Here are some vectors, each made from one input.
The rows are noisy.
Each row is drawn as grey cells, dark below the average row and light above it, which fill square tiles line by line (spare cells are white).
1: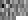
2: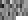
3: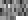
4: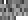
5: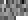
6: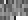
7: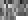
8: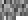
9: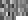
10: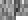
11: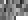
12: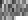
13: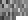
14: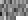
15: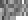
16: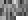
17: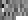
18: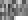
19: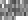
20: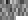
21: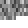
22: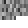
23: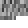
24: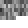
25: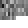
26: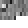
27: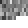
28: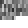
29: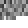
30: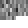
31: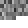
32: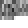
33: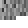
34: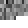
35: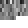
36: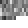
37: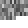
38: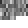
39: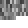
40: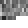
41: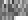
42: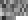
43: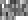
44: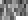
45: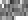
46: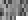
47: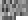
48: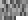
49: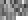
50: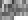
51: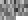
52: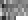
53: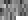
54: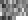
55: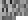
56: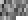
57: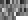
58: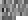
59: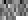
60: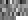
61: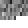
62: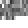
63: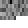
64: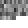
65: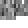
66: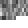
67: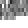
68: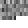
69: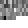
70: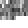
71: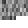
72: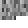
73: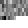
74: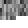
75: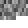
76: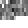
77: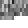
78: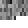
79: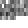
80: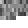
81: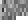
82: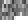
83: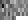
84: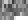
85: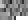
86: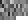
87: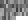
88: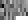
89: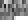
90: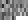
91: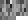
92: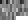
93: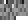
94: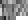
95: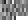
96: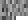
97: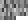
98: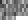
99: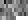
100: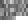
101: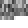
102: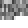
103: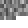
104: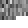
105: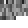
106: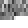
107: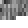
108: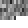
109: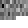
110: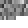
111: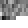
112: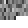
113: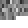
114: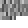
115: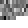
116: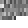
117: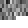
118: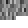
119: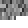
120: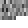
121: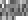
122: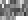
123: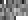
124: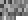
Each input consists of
a true/false value, together with either a point on a 6-point circle, or a fixed value.
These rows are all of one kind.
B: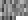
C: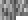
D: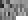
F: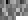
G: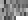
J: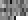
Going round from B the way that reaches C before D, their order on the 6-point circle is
B, C, D, F, J, G.
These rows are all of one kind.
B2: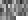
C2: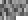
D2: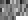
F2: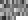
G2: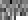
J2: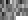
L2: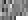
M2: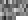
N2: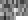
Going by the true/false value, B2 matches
C2, G2 and L2.
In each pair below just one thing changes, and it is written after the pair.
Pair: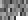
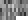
the place on the 6-point circle
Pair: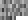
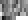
the true/false value
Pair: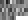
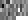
the place on the 6-point circle
